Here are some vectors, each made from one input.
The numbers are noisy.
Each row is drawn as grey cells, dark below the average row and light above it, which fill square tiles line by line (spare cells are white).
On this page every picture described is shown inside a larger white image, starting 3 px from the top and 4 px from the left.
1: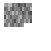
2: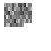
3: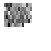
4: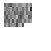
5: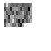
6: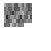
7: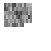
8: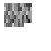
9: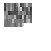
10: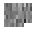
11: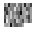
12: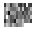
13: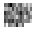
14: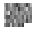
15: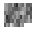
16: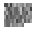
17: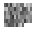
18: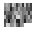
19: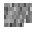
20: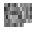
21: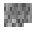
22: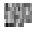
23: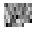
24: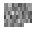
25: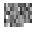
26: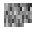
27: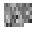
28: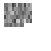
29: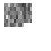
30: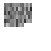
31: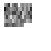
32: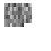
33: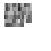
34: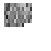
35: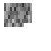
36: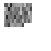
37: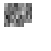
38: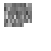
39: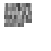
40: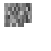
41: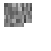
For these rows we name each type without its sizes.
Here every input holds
a point on a line.
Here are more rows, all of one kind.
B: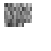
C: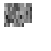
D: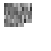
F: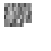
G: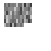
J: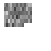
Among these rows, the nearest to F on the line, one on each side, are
G and J.
